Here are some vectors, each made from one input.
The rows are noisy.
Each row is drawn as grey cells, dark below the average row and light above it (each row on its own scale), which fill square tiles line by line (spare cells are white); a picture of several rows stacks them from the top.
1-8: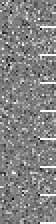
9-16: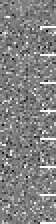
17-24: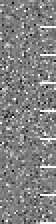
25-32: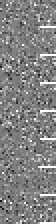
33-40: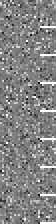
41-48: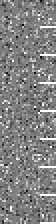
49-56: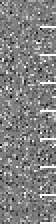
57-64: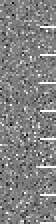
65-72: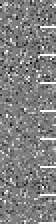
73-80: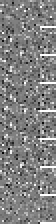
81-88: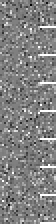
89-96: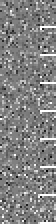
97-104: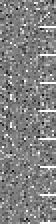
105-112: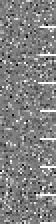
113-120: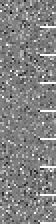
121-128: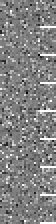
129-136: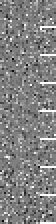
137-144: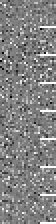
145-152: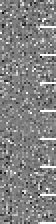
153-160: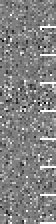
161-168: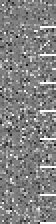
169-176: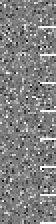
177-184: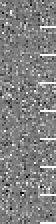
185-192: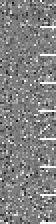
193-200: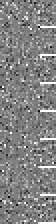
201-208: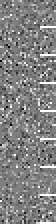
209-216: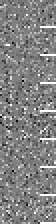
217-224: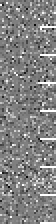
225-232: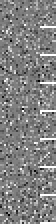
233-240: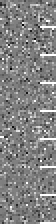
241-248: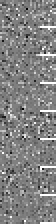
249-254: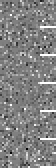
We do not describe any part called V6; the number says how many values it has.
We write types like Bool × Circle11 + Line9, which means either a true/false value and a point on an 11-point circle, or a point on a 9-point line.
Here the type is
(Bool × Bool × Bool × Bool + Unit) × (Line4 × Line5 + Unit) × V6.
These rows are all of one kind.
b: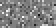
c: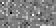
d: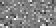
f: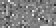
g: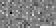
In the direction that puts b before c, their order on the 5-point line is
d, b, c, g, f.
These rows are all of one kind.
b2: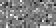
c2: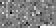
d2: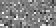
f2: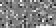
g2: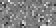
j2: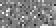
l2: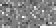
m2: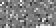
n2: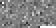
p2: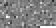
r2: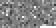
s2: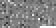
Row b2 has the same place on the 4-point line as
c2, g2, l2 and n2.
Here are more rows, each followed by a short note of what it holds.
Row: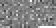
a point on a 4-point line, a point on a 5-point line and a value of V6
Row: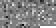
a point on a 4-point line, a point on a 5-point line, four true/false values and a value of V6
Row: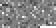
a point on a 4-point line, a point on a 5-point line and a value of V6
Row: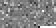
a point on a 4-point line, a point on a 5-point line, four true/false values and a value of V6
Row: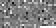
four true/false values and a value of V6
